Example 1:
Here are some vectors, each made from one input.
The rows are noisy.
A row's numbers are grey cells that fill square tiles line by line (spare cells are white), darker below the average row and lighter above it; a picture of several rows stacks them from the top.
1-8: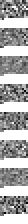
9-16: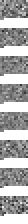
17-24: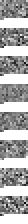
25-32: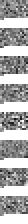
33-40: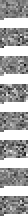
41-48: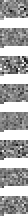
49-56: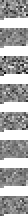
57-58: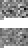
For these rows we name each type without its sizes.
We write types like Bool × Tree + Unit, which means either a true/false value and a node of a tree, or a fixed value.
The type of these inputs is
Circle + Unit.
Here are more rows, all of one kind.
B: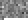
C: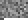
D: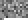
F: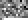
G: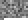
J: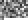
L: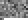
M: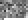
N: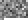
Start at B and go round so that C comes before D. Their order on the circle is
B, L, C, N, G, D, J, M, F.
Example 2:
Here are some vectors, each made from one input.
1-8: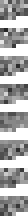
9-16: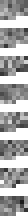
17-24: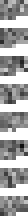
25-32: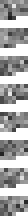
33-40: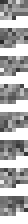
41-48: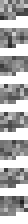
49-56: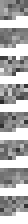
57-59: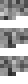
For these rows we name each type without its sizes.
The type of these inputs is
Label.
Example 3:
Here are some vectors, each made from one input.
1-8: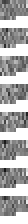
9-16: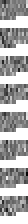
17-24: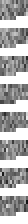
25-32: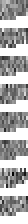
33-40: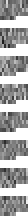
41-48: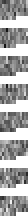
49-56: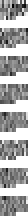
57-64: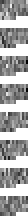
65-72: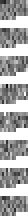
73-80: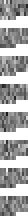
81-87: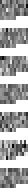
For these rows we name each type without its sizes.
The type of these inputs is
Tree + Unit.
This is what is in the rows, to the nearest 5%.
About 5% of them hold a fixed value. The rest hold a node of a tree.
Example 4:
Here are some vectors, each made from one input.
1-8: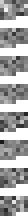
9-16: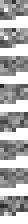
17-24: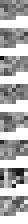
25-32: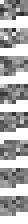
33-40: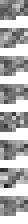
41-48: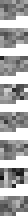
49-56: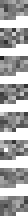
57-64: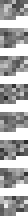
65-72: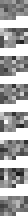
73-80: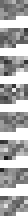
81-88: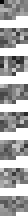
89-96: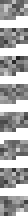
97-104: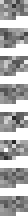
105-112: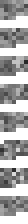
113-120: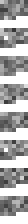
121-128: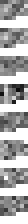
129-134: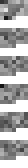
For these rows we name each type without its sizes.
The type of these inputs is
Bool × Bool × Bool + Unit.
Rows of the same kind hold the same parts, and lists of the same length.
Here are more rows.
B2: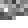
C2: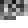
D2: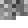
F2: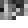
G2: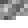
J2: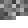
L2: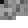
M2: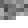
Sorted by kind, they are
B2, D2, G2, J2, L2, M2
C2, F2

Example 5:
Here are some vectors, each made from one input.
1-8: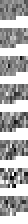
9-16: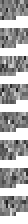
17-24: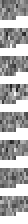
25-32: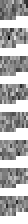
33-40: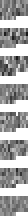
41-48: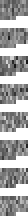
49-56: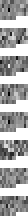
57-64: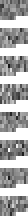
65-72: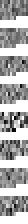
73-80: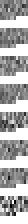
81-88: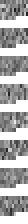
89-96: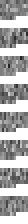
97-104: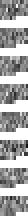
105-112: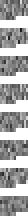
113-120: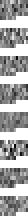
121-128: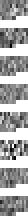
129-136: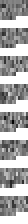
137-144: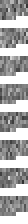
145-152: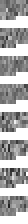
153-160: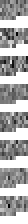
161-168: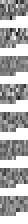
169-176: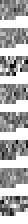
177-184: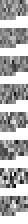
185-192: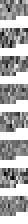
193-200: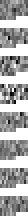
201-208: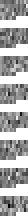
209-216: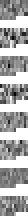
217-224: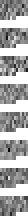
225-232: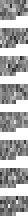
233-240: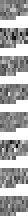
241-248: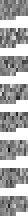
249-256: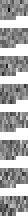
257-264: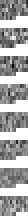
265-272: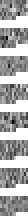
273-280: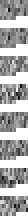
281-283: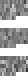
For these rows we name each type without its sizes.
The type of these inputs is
Tree + Unit.
